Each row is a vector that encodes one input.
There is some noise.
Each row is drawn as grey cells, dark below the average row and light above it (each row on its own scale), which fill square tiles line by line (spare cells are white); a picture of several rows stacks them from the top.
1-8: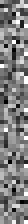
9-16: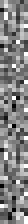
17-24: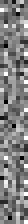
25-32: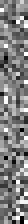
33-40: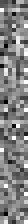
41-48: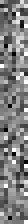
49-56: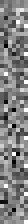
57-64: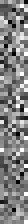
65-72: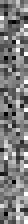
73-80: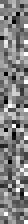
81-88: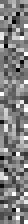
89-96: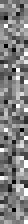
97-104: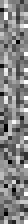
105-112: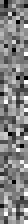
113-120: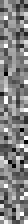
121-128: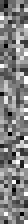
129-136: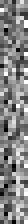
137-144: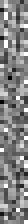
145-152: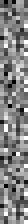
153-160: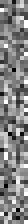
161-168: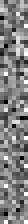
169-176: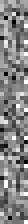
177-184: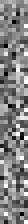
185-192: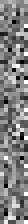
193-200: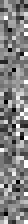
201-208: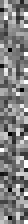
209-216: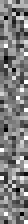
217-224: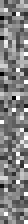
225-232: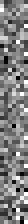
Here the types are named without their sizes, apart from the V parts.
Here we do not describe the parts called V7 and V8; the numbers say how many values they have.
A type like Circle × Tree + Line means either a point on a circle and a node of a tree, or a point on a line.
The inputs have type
(Bool × Circle + V7) × V8 + Line.
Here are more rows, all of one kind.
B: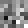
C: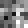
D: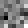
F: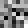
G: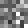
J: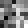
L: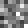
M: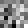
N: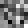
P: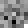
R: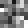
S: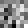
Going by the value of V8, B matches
C, J, M and S.
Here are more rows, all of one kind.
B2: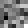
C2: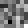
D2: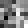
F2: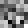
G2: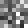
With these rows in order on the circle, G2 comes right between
C2 and F2.
